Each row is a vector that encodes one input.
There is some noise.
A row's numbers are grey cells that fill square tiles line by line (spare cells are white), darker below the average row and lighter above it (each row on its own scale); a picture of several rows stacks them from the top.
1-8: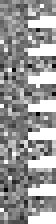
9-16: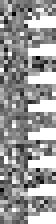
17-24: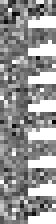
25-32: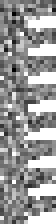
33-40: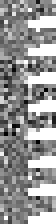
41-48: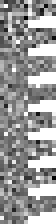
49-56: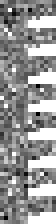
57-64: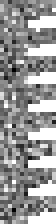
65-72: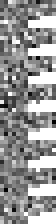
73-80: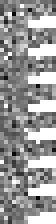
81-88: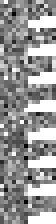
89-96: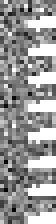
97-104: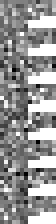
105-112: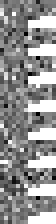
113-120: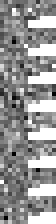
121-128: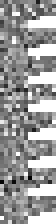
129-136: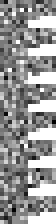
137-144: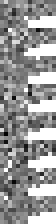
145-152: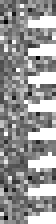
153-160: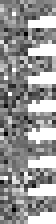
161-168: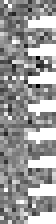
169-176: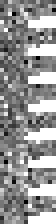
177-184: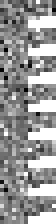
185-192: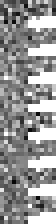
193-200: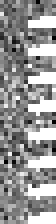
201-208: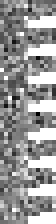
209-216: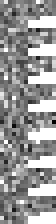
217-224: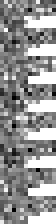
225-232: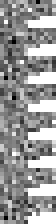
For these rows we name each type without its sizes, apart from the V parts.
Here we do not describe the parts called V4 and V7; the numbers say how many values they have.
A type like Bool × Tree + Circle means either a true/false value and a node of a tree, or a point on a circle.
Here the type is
Bool × Line × V4 + V7.
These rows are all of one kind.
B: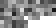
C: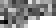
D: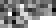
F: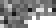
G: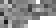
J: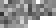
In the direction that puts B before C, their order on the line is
D, B, G, J, C, F.
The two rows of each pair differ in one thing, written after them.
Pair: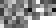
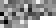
the true/false value
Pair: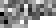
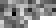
the place on the line
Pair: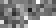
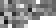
the true/false value
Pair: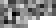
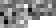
the value of V4
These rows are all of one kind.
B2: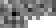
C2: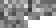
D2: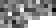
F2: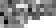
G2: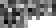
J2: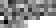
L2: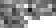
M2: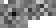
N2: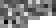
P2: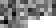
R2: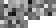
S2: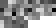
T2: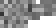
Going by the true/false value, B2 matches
J2, M2 and T2.
